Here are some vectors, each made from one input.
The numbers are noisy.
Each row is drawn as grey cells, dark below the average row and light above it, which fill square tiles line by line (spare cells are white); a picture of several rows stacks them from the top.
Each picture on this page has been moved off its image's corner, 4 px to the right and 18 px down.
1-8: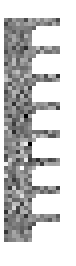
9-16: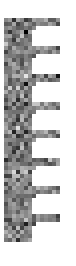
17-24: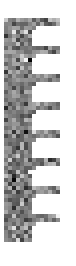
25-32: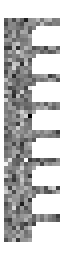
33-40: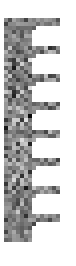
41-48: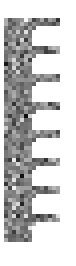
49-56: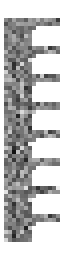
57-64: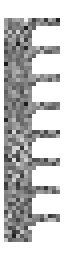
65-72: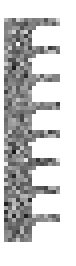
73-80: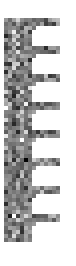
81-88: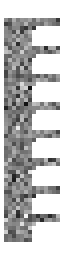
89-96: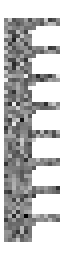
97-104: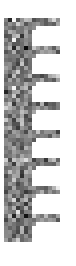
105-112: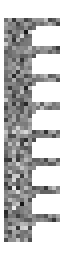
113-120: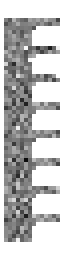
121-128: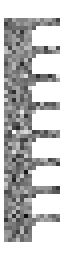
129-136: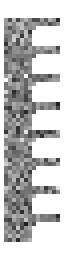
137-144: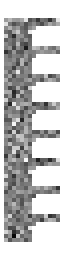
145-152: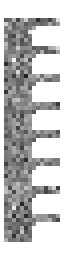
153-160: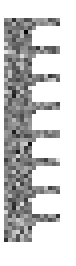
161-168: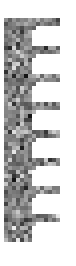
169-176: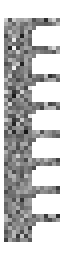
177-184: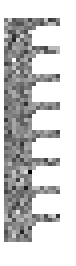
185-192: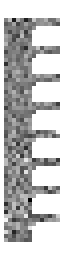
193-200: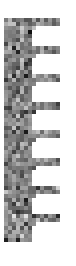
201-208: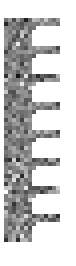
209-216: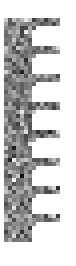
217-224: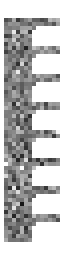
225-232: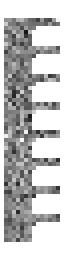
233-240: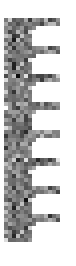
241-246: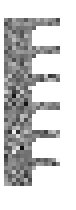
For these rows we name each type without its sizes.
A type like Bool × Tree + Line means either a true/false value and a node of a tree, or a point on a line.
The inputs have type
(Circle + Unit) × Line.
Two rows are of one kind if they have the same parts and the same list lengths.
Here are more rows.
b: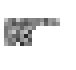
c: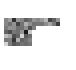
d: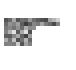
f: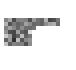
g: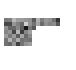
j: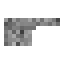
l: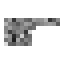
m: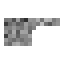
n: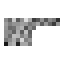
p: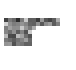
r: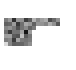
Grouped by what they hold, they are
b, d, n, p
c, f, g, j, l, m, r

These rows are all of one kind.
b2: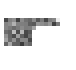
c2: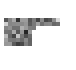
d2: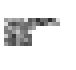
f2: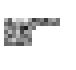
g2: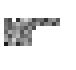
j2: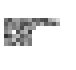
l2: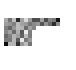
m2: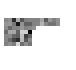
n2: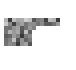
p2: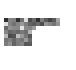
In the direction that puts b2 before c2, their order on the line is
f2, g2, l2, n2, j2, m2, b2, c2, p2, d2.
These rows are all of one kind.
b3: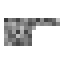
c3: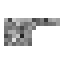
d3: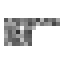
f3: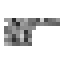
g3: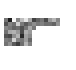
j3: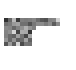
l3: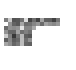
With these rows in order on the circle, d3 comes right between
b3 and l3.
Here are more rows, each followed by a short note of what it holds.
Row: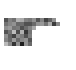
a point on a circle and a point on a line
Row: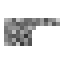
a point on a circle and a point on a line
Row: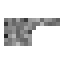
a point on a line
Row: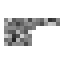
a point on a line
